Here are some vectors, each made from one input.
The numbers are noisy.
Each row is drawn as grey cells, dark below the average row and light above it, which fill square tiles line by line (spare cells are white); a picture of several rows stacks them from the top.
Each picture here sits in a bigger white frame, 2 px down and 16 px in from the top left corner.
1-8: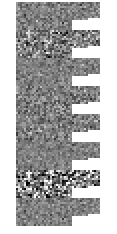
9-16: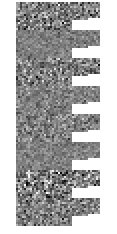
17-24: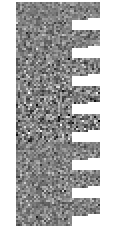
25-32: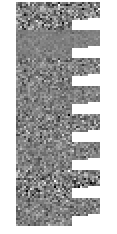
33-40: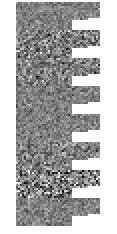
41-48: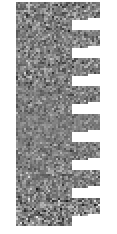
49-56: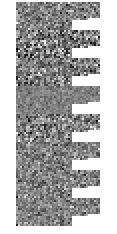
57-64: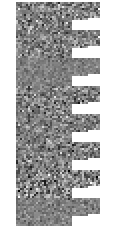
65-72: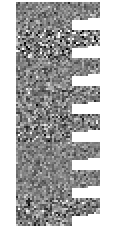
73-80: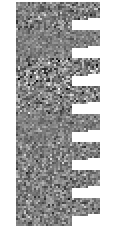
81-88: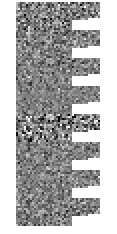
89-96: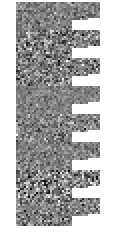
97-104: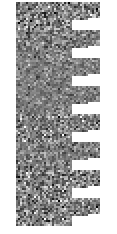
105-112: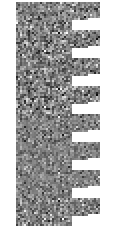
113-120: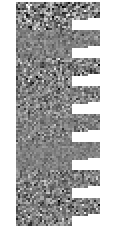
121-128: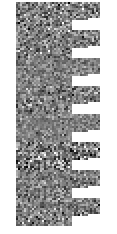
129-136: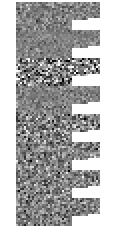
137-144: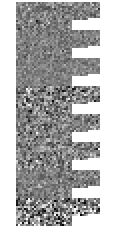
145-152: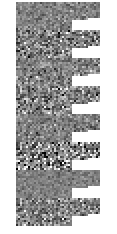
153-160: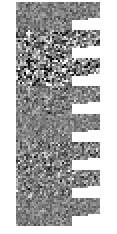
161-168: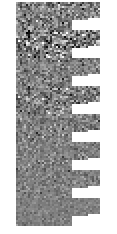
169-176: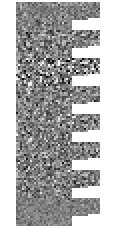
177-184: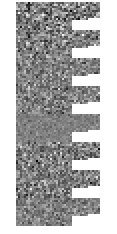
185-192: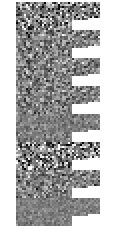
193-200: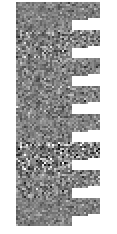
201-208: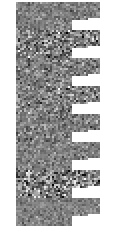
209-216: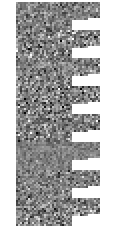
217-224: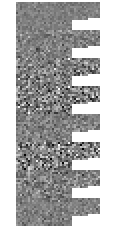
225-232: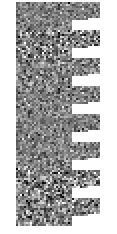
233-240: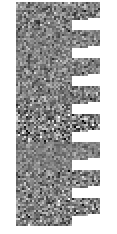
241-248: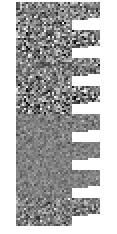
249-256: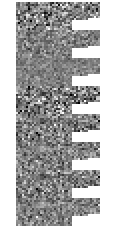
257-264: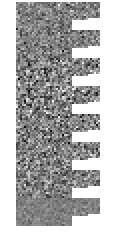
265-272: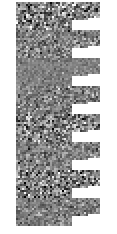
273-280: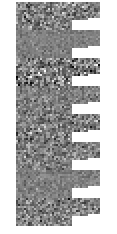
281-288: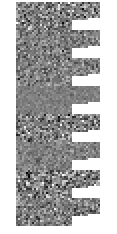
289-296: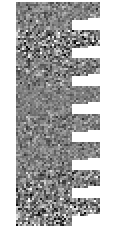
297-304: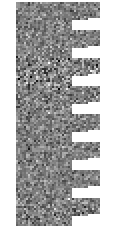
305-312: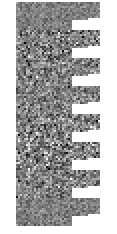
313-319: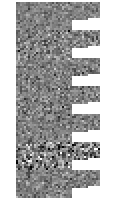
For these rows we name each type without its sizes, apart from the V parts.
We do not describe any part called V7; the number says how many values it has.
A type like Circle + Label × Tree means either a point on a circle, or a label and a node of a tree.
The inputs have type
(Bool × Bool × Bool × Bool + V7) × Line + Tree.
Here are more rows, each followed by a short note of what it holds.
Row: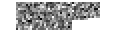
a node of a tree
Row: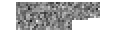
a point on a line and four true/false values
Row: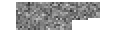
a point on a line and four true/false values
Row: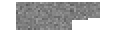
a point on a line and four true/false values
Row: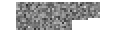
a point on a line and four true/false values
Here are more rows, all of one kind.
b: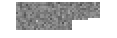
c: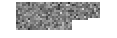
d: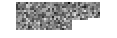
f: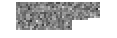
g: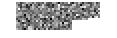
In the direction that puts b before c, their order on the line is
b, c, d, f, g.
